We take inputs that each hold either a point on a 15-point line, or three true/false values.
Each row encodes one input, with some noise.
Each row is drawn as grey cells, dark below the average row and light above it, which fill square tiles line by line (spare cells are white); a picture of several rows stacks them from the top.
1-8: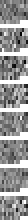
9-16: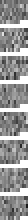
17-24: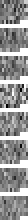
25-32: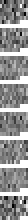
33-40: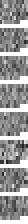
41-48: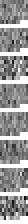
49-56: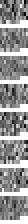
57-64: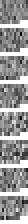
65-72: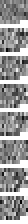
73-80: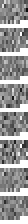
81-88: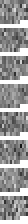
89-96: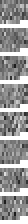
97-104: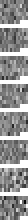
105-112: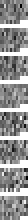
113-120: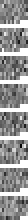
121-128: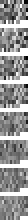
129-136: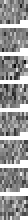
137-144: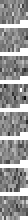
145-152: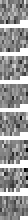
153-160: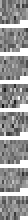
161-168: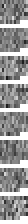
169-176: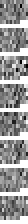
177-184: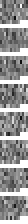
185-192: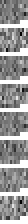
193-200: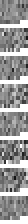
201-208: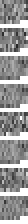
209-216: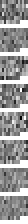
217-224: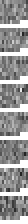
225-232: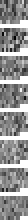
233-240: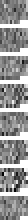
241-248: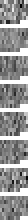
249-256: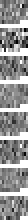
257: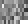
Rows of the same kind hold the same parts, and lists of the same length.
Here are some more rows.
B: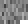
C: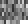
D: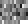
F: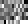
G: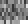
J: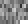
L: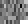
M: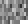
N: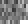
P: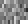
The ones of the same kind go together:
B, F, J, M, P
C, D, G, L, N

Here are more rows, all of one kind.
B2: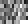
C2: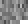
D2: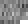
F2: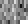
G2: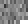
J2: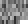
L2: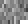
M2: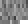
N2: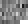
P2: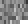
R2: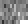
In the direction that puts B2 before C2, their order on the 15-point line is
R2, B2, J2, M2, P2, C2, N2, F2, D2, L2, G2.
